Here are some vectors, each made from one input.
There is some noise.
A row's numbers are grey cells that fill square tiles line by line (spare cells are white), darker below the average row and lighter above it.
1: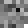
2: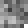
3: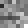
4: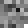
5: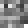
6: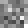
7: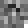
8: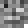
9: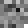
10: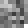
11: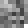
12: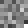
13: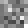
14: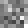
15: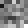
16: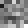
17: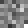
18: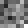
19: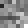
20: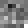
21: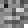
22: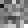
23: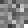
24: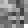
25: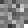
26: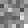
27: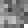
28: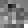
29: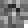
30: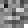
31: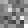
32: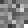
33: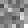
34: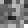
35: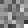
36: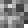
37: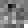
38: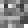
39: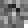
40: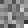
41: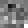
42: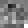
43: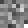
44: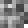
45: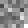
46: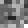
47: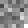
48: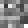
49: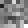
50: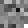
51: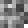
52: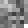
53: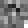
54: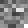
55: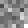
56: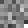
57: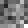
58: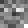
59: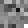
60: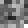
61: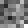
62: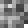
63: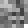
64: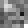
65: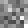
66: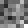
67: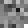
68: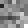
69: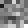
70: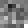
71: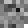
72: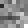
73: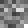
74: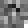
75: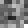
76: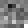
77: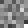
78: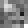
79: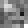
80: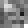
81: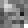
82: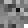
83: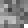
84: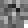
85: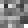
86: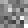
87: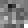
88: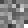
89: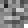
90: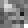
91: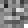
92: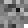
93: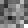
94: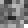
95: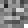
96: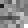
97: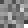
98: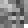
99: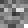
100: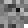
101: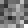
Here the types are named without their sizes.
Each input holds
either a point on a circle, or a point on a line.
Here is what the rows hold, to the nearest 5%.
About 55% of them hold a point on a circle. The rest hold a point on a line.
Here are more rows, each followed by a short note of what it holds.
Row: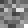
a point on a circle
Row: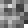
a point on a circle
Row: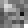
a point on a line
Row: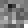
a point on a circle
